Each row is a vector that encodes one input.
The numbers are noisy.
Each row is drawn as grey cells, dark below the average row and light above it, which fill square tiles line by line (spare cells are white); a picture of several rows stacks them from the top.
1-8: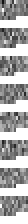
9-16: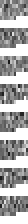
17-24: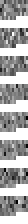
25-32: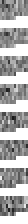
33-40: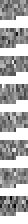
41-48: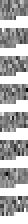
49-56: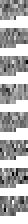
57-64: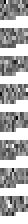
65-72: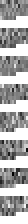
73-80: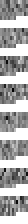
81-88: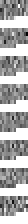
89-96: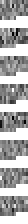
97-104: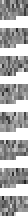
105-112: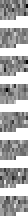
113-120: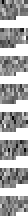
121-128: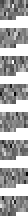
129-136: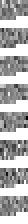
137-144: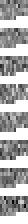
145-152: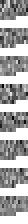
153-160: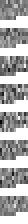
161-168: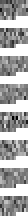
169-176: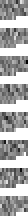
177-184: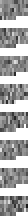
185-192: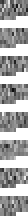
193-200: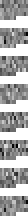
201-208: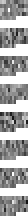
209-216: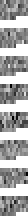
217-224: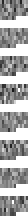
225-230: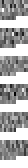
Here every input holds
two labels (each one of 8), together with either a point on a 10-point circle, or a fixed value.
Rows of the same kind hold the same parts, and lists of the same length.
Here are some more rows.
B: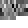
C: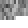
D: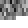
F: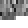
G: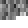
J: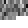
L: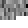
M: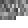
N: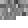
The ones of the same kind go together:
B, D, F, G, J, M
C, L, N

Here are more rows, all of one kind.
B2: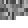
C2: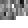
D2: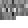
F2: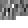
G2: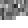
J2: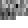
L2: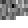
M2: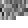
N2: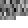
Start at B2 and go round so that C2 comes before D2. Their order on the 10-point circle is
B2, F2, C2, D2, L2, G2, M2, N2, J2.
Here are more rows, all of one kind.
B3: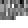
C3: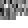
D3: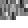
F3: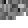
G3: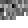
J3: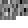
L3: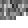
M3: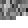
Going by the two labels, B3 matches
F3 and M3.
